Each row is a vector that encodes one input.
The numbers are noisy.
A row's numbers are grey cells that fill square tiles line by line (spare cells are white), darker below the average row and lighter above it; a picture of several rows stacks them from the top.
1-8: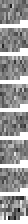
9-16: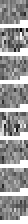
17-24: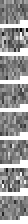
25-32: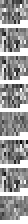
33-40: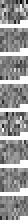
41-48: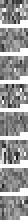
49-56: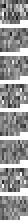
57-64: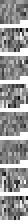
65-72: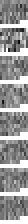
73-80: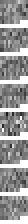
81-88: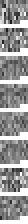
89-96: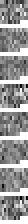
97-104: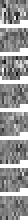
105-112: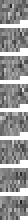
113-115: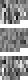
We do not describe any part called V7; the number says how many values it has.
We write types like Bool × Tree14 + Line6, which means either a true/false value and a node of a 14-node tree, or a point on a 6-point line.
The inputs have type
Label9 × V7 + Line6.
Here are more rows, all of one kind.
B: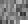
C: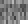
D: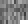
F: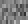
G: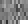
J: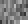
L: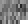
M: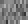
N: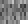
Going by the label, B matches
F, J and M.
